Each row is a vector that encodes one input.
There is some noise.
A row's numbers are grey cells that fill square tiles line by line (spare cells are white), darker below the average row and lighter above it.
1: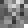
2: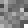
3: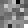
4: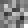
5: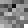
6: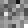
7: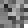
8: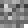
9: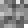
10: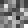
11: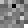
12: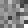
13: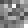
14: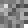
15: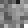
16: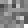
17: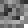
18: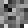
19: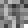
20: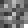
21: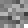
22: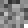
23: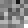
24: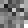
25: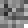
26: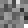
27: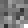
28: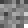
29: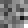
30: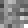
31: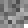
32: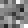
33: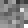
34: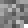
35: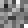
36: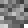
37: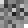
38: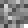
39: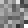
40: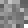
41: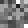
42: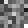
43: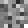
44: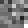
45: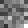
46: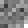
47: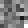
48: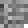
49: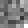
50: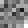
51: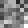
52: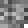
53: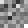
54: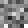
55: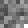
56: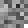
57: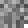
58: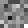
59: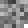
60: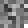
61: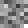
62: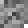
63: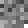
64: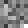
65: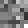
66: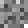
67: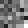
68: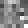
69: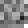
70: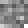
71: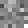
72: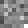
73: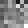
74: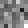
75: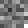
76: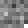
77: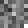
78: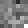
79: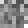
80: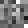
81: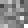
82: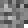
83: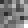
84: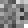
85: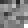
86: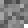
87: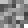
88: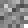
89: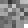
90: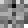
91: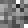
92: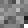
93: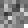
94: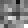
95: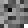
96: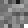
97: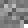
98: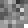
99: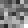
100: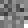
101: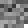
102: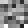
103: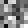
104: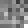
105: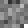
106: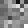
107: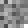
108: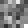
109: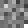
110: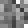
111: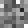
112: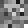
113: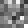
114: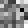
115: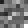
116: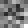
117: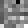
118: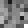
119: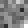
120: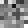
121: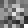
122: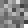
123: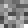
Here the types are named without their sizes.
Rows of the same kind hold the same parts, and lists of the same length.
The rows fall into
2 kinds.
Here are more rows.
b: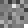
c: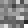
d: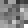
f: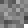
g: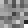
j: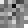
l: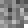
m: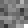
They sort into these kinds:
b, d, g, j, l
c, f, m

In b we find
a point on each of four lines.
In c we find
a point on each of six lines.
